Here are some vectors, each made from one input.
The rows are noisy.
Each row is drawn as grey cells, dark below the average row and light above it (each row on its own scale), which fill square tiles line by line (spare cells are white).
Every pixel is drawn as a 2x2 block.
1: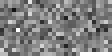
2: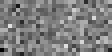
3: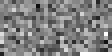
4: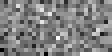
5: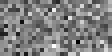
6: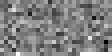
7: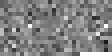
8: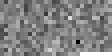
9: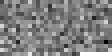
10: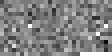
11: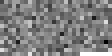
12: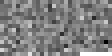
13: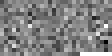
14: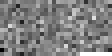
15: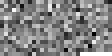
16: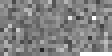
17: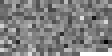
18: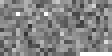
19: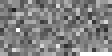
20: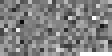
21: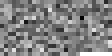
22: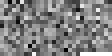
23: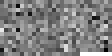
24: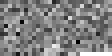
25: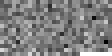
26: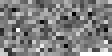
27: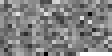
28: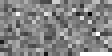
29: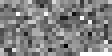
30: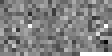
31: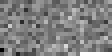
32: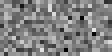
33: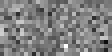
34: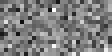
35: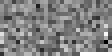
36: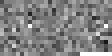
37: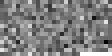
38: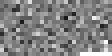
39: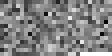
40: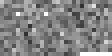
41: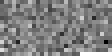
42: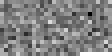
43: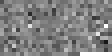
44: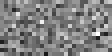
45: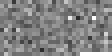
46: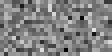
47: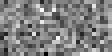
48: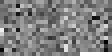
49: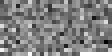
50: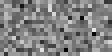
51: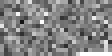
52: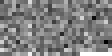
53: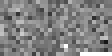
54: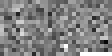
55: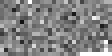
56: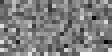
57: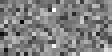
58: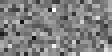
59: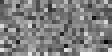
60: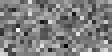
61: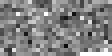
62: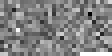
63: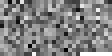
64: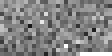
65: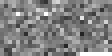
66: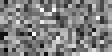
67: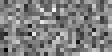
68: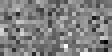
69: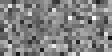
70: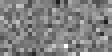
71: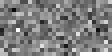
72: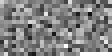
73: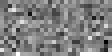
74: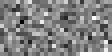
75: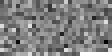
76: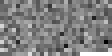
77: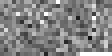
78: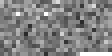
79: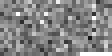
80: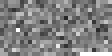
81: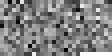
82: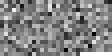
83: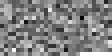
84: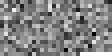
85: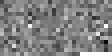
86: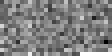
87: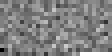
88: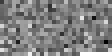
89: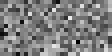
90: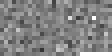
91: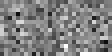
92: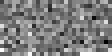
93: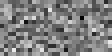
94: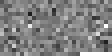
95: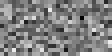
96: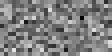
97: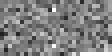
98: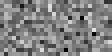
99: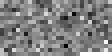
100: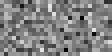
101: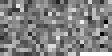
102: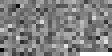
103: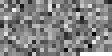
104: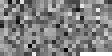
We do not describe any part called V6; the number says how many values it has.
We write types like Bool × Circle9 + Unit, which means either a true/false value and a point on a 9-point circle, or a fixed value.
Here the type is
(Line3 × Line7 + Unit) × V6 + Line4.
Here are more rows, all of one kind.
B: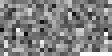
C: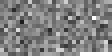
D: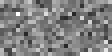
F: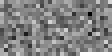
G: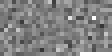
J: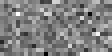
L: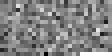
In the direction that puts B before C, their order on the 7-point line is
J, L, D, F, B, C, G.
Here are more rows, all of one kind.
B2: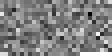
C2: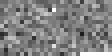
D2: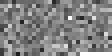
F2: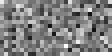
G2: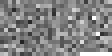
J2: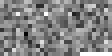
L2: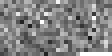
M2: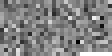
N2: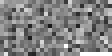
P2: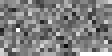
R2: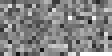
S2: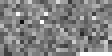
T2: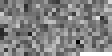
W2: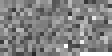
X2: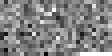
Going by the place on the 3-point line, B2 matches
F2, J2, N2 and P2.
